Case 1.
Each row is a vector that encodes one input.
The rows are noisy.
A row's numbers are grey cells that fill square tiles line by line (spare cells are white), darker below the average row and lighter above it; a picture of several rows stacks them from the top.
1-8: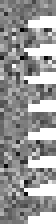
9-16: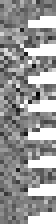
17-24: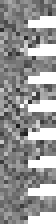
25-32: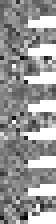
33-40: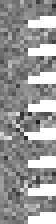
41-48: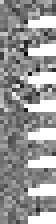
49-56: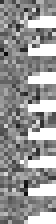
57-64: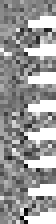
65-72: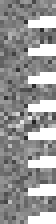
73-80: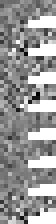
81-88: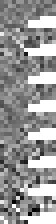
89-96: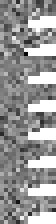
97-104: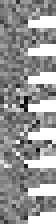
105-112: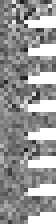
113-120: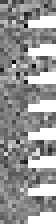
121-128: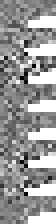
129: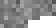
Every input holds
either one of 9 labels, or one of 11 labels and a point on an 8-point line.
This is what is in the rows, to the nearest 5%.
About 25% of them hold one of 9 labels. The rest hold one of 11 labels and a point on an 8-point line.
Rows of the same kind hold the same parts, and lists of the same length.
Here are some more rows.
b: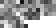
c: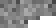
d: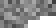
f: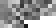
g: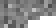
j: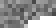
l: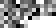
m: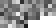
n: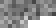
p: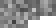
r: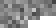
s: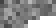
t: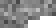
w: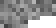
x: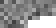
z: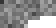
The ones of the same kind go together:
b, f, m
c, d, g, j, l, n, p, r, s, t, w, x, z

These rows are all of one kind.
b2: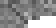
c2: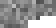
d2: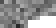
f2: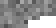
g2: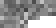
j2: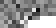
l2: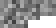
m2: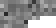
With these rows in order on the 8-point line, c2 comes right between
d2 and j2.
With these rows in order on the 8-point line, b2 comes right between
f2 and g2.
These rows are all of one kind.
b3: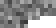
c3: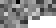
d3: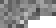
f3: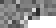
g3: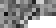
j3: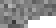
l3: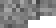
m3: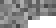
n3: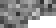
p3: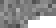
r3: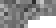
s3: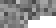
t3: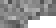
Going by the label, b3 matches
n3 and r3.
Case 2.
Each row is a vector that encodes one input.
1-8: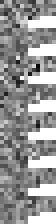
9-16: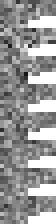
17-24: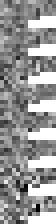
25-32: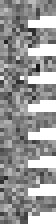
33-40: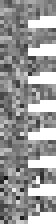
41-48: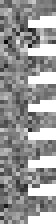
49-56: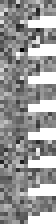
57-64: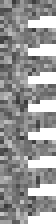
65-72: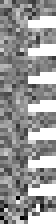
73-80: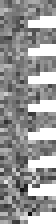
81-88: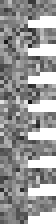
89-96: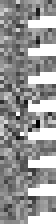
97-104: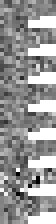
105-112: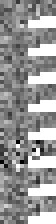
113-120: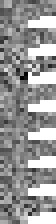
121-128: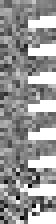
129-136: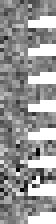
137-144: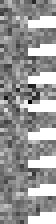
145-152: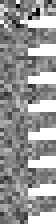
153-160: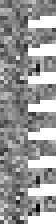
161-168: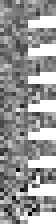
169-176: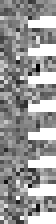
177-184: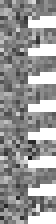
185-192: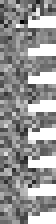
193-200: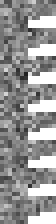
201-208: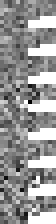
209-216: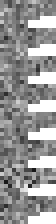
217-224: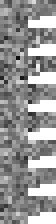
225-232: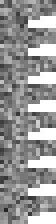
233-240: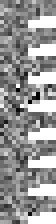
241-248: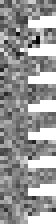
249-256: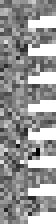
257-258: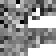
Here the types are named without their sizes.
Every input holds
either a label, or a point on a line and a true/false value.
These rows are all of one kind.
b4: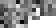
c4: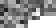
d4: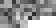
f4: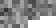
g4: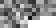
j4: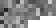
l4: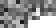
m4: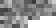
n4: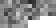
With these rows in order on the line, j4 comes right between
d4 and f4.
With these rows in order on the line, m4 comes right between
b4 and d4.
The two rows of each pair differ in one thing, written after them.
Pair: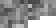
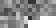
the true/false value
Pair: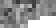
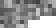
the place on the line
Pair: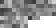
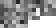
the true/false value
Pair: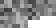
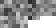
the place on the line
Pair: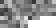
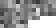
the true/false value
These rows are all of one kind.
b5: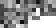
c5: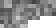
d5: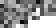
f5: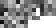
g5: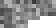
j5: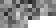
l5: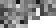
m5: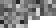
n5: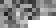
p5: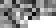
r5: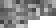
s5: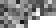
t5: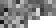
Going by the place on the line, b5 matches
f5 and r5.
